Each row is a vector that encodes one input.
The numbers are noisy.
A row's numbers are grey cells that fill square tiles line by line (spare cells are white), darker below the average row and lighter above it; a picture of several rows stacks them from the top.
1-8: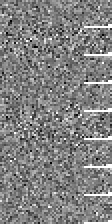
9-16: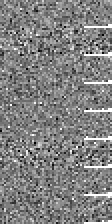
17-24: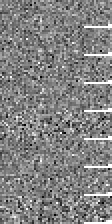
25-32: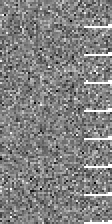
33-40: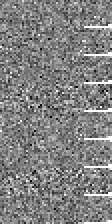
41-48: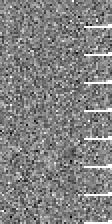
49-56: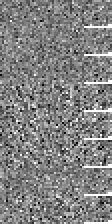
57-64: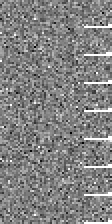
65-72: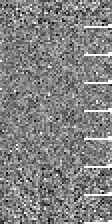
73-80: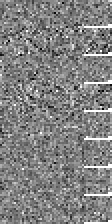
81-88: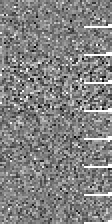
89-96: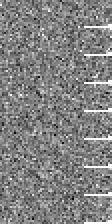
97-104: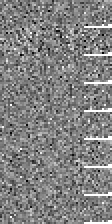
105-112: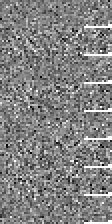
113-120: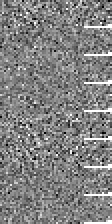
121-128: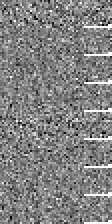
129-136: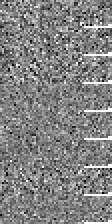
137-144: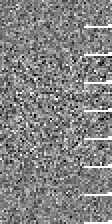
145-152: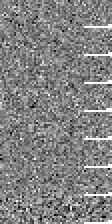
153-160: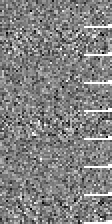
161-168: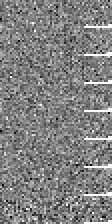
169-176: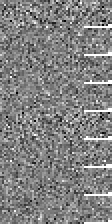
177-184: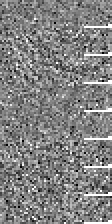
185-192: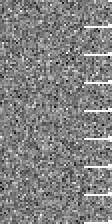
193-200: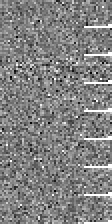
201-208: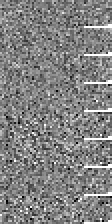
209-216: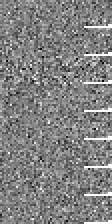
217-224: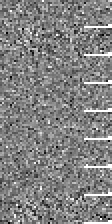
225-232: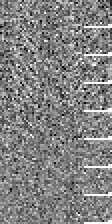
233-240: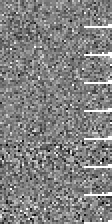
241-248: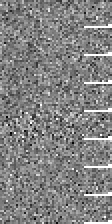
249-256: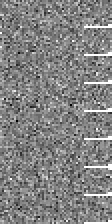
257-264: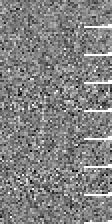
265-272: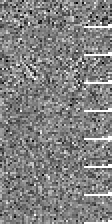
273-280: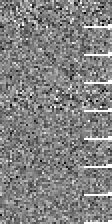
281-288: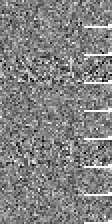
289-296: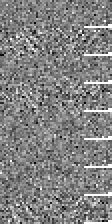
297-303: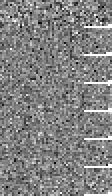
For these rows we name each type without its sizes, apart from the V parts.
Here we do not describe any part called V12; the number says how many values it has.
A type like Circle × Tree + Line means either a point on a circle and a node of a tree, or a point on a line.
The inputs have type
((Bool × Circle + V12) × Line + Label × Label) × Label × Label.
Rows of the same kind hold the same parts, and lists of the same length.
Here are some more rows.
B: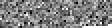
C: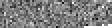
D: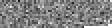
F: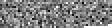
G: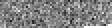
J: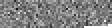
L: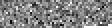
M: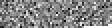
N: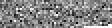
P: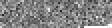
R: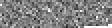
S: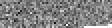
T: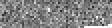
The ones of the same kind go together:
B, F, L, M, N
C, D, J, P, R, T
G, S

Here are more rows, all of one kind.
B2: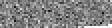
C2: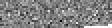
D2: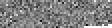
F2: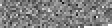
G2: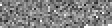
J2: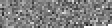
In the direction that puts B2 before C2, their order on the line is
F2, J2, G2, D2, B2, C2.
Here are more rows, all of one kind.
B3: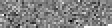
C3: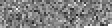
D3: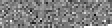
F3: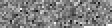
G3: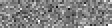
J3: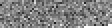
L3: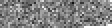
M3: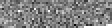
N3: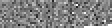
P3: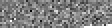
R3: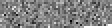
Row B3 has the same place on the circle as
L3, M3 and P3.
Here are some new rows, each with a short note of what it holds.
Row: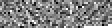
four labels
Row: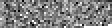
four labels
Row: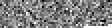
four labels
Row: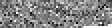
four labels
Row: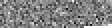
two labels, a point on a line and a value of V12
